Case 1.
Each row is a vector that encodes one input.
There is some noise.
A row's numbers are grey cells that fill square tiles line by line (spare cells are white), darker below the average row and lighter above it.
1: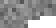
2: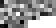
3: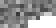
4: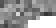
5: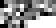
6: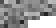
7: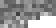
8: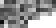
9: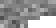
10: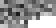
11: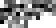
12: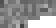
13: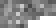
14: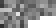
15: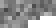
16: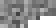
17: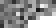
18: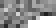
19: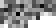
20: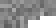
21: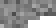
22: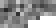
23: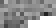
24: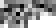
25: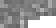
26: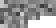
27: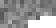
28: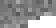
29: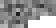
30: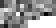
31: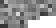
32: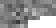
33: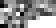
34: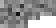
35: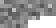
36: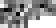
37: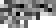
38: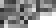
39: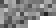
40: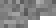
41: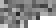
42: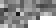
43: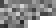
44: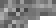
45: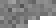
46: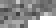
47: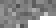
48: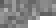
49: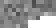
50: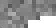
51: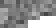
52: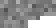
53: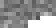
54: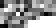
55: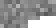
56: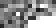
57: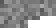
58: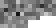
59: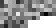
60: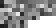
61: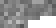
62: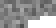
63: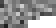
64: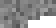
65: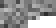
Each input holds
either a point on a 6-point circle and a true/false value, or a fixed value.
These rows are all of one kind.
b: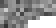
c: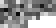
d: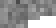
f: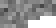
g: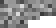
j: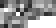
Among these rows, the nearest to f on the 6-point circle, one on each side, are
c and g.
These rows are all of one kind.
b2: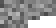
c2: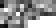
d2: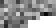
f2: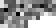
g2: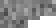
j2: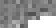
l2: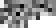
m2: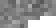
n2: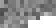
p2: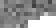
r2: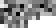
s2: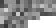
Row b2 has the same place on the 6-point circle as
c2 and l2.
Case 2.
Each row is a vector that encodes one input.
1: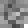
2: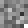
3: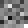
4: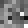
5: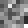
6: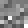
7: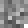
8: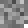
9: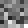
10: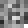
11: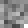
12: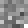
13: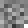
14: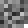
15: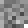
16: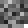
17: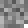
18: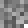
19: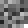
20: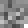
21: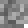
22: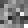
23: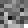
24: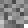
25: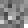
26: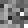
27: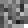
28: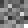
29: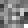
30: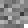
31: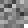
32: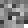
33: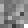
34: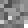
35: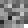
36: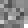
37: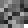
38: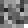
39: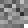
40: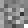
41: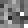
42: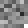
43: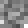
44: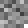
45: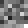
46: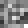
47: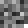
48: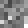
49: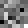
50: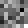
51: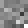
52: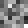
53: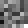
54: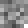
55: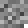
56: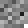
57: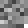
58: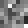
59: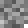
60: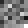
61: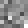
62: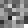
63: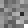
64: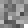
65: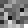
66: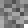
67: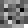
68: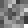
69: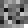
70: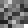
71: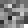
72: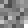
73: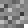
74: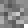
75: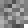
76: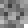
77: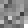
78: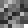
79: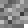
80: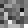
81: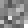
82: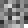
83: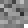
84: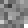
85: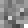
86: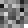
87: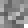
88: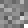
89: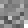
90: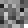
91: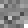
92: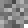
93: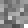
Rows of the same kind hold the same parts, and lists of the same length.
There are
2 kinds of row.
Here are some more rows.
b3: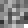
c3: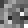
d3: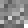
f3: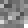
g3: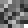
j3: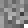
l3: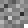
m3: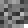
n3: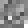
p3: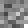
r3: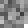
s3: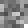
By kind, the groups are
b3, c3, g3, m3
d3, f3, j3, l3, n3, p3, r3, s3

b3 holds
a point on a 10-point line.
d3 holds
three true/false values.
